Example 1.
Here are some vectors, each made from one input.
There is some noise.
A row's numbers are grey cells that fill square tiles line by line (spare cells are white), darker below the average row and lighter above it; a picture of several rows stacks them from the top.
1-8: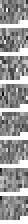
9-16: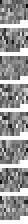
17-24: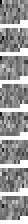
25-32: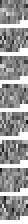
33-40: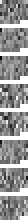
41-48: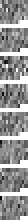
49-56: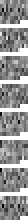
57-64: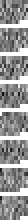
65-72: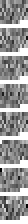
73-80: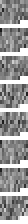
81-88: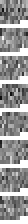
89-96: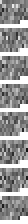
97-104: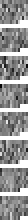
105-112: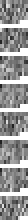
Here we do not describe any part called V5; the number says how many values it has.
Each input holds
either a point on a 4-point line, or a true/false value and a value of V5.
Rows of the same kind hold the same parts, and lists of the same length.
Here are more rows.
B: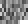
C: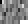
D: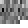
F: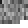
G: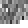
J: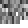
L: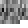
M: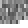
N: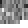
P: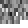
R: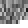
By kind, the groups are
B, G, J, M, P, R
C, D, F, L, N

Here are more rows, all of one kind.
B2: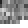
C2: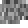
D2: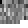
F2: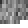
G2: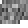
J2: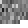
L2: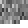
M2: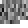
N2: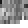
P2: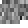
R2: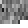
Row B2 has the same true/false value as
D2, F2 and N2.
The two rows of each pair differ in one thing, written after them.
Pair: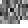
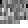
the true/false value
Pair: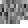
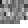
the true/false value
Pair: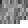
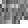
the true/false value
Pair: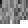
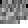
the value of V5
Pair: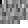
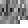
the true/false value
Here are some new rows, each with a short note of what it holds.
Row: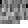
a true/false value and a value of V5
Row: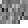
a true/false value and a value of V5
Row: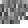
a true/false value and a value of V5
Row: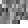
a true/false value and a value of V5
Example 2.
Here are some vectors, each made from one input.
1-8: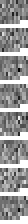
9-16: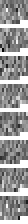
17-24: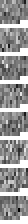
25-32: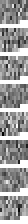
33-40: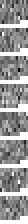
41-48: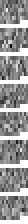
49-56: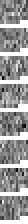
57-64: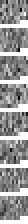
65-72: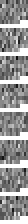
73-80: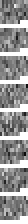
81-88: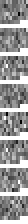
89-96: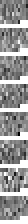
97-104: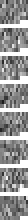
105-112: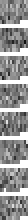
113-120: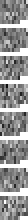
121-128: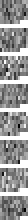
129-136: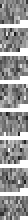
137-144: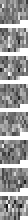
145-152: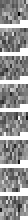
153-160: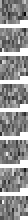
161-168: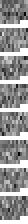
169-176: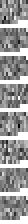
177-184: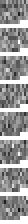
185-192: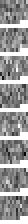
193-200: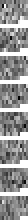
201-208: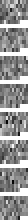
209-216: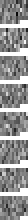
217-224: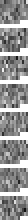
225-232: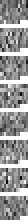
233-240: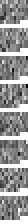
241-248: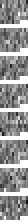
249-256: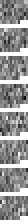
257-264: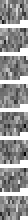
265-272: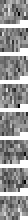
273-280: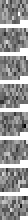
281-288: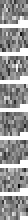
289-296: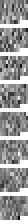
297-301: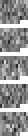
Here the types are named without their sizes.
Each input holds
a label, together with either a point on each of two lines, or five true/false values.
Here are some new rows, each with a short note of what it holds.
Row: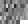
a label and five true/false values
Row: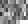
a label and a point on each of two lines
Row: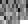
a label and a point on each of two lines
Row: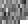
a label and five true/false values
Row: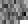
a label and five true/false values
